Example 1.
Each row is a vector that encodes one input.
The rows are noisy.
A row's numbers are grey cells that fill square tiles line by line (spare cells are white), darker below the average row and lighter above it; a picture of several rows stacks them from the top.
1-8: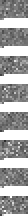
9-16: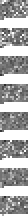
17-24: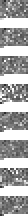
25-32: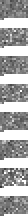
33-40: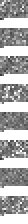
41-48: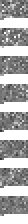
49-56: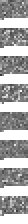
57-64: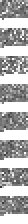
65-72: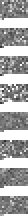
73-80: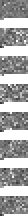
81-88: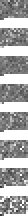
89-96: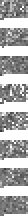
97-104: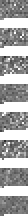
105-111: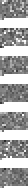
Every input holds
a node of a 12-node tree.
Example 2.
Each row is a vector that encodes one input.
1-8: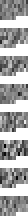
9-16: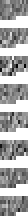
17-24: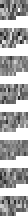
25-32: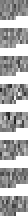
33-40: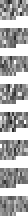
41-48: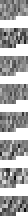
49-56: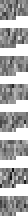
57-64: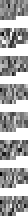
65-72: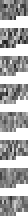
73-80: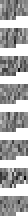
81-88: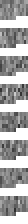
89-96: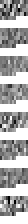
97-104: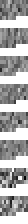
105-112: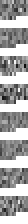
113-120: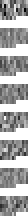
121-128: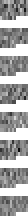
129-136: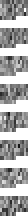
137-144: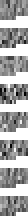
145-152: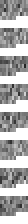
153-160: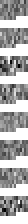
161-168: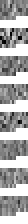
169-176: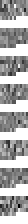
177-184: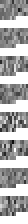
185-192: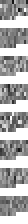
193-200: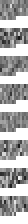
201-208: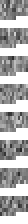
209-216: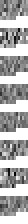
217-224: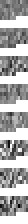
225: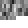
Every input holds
a point on a 15-point line.
